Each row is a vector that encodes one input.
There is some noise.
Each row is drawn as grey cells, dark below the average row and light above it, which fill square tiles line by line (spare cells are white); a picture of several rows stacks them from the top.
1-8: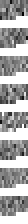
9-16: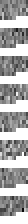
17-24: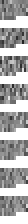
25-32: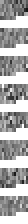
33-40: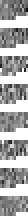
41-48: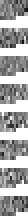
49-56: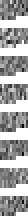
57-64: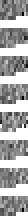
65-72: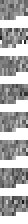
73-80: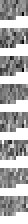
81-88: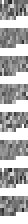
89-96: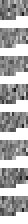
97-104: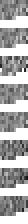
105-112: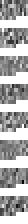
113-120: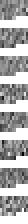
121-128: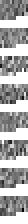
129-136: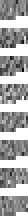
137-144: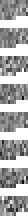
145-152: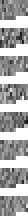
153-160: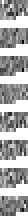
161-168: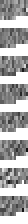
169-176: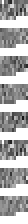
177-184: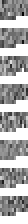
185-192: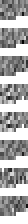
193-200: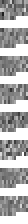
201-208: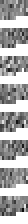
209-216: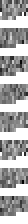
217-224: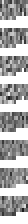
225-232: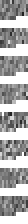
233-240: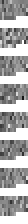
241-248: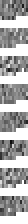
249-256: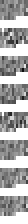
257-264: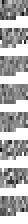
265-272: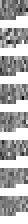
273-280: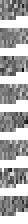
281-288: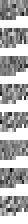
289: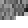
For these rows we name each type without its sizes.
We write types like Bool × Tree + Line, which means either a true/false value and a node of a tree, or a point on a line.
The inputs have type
Bool × Bool × Bool + Line × (Tree + Unit).
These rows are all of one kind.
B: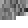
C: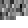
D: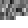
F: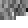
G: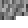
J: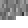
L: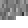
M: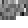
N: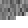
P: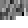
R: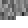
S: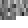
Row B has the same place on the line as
J and L.
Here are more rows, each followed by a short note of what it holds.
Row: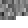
a point on a line and a node of a tree
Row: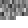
a point on a line and a node of a tree
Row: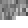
a point on a line
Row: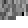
a point on a line and a node of a tree
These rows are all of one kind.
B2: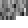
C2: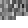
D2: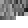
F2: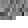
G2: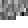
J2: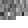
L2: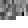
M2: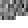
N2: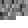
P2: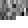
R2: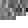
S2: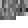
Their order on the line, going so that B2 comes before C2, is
S2, N2, J2, F2, B2, D2, P2, L2, C2, G2, R2, M2.
